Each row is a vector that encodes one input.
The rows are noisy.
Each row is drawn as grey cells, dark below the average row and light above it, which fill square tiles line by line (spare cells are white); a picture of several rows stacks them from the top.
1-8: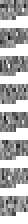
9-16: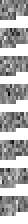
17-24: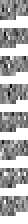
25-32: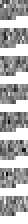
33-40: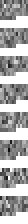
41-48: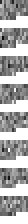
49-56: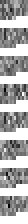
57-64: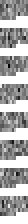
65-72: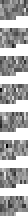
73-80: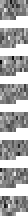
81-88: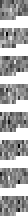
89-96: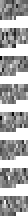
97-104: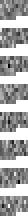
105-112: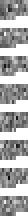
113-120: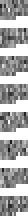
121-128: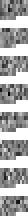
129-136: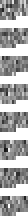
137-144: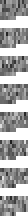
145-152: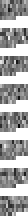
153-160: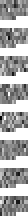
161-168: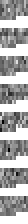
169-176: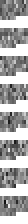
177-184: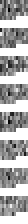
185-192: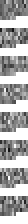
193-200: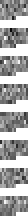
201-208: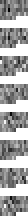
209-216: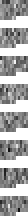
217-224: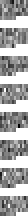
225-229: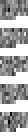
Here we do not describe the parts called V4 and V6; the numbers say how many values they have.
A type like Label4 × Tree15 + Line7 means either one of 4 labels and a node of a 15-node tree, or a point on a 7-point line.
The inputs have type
(Bool × V6 + Unit) × Label8 × V4.
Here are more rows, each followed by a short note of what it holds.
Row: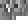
one of 8 labels and a value of V4
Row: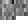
one of 8 labels and a value of V4
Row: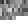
one of 8 labels, a true/false value, a value of V4 and a value of V6
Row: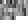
one of 8 labels and a value of V4
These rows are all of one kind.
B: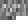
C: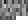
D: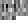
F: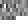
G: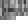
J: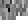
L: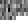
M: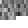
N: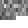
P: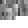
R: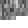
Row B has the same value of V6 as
M and P.
